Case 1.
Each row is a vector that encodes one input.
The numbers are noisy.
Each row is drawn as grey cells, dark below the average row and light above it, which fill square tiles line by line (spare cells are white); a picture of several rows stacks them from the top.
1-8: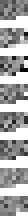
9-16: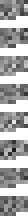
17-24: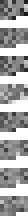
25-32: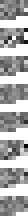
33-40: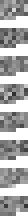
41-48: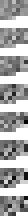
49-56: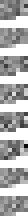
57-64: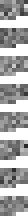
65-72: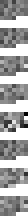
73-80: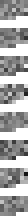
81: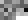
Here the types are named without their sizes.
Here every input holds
a point on a circle.
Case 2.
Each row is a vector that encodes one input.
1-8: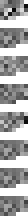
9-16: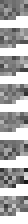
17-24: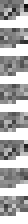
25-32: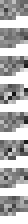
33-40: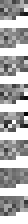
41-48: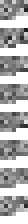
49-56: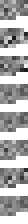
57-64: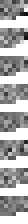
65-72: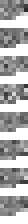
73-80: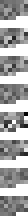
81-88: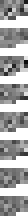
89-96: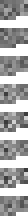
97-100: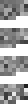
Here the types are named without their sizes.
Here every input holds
a point on a line.
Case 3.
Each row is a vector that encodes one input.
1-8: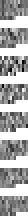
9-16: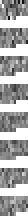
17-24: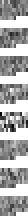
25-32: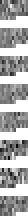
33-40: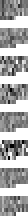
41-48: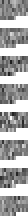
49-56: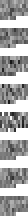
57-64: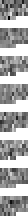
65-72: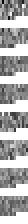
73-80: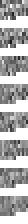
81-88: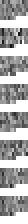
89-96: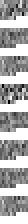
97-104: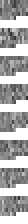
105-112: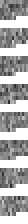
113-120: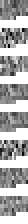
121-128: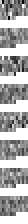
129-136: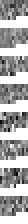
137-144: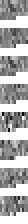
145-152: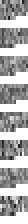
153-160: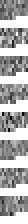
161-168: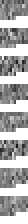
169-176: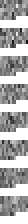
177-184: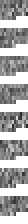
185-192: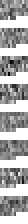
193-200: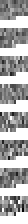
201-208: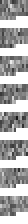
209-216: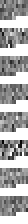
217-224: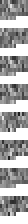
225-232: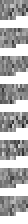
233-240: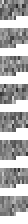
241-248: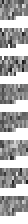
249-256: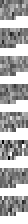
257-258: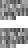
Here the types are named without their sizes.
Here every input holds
three true/false values.
